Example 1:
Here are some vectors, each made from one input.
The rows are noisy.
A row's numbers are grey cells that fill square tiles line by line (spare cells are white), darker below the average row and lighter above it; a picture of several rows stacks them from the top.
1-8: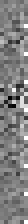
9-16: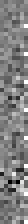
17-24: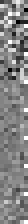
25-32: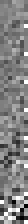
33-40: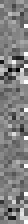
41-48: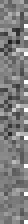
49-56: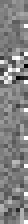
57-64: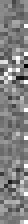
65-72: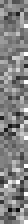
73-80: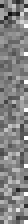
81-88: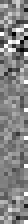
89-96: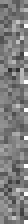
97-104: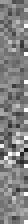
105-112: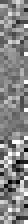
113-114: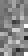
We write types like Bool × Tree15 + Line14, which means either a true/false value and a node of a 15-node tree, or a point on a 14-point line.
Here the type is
Bool × (Line8 + Line9).
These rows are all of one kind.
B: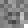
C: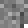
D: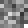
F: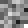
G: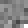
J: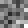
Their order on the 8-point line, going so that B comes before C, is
G, D, F, B, J, C.
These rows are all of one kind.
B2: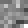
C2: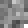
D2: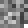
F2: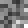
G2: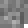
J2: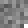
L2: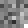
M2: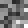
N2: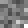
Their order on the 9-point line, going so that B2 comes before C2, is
B2, G2, D2, N2, J2, C2, L2, F2, M2.
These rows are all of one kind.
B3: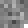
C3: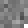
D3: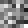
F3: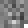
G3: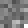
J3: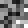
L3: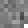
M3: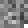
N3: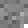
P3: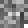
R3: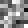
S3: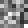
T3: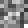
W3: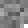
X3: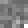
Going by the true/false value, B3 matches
D3, N3, R3 and W3.
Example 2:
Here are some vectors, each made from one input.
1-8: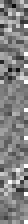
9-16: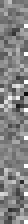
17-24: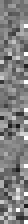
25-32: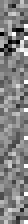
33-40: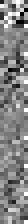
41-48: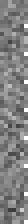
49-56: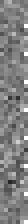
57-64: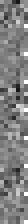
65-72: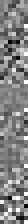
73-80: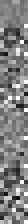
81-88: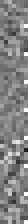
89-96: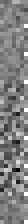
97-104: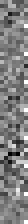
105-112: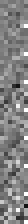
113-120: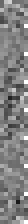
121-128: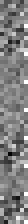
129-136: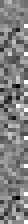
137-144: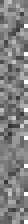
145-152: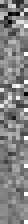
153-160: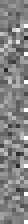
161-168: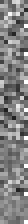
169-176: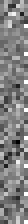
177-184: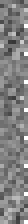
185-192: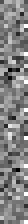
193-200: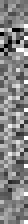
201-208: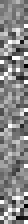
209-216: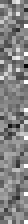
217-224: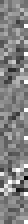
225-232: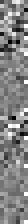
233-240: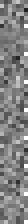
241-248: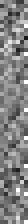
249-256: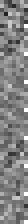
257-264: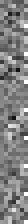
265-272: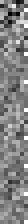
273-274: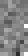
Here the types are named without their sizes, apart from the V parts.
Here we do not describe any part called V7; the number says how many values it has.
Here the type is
Bool × V7 + Circle + Unit.
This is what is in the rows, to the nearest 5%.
About 75% of them hold a point on a circle. A few of them hold a fixed value. The rest hold a true/false value and a value of V7.
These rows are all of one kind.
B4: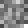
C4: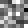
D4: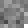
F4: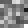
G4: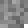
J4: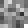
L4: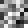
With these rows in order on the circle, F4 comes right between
B4 and C4.
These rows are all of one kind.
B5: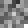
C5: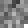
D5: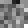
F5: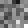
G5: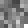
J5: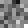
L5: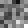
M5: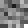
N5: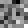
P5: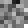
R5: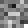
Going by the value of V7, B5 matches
C5, F5, L5 and R5.
